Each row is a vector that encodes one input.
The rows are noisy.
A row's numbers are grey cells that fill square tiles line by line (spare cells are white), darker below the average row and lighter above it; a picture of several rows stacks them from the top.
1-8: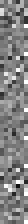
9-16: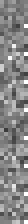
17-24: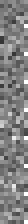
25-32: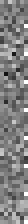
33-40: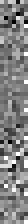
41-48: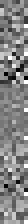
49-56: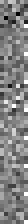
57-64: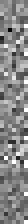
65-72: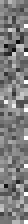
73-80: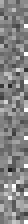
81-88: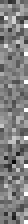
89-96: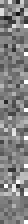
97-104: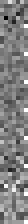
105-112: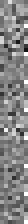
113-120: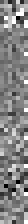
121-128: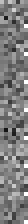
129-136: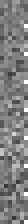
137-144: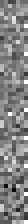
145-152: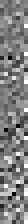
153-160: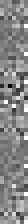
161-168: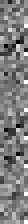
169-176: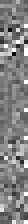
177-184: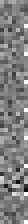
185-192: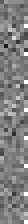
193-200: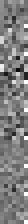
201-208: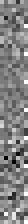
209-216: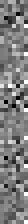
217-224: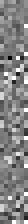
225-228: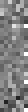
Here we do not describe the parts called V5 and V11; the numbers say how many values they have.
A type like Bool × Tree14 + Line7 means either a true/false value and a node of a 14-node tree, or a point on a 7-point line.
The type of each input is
(Tree8 + V11) × V5 + Tree9.
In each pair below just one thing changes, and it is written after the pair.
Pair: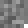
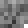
the value of V5
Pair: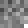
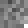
the node of the tree
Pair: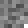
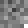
the value of V5
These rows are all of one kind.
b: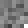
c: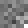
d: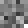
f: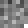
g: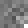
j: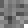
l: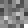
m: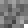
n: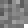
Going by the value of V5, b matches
l and m.
